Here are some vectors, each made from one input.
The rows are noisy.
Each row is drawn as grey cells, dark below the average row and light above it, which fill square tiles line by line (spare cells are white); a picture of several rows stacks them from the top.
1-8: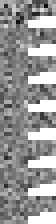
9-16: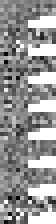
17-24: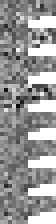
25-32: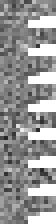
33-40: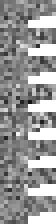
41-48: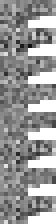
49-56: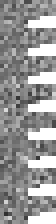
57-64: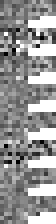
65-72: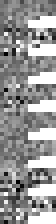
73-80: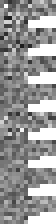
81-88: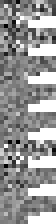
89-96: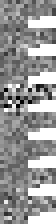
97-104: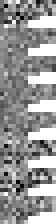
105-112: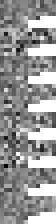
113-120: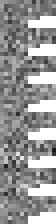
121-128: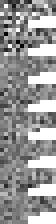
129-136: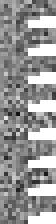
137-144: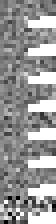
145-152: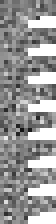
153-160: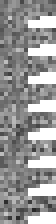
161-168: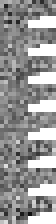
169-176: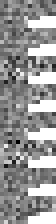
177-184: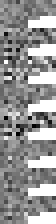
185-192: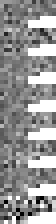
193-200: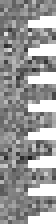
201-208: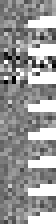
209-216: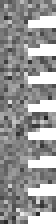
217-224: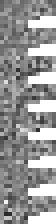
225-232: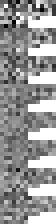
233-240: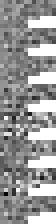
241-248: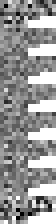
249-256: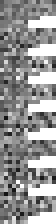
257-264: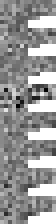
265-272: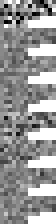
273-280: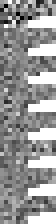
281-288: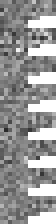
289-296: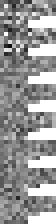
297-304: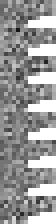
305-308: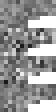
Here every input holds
a point on an 18-point circle.
